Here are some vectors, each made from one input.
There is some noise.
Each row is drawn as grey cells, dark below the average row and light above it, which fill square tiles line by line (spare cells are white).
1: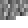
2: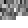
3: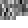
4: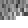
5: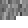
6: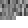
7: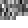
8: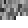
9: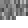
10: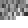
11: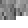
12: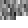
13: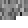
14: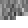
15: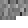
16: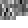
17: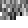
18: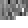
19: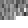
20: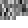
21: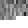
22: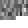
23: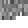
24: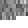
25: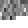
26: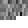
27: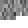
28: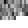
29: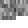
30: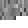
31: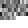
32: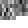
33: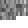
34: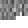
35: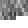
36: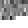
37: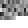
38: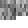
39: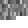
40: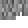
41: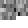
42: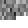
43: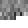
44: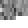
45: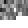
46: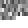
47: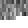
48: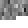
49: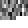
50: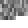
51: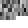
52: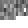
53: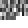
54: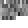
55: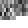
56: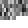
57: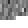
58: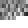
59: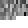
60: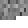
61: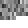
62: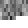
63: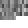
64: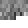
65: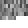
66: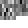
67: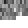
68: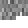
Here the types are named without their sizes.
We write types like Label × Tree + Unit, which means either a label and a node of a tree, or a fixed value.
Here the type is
List(Line).
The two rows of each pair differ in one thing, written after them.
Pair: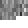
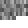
the place on the line in item 2 of the list
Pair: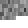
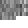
the place on the line in item 1 of the list
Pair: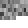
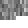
the place on the line in item 1 of the list
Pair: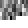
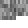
the place on the line in item 2 of the list
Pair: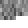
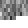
the place on the line in item 1 of the list
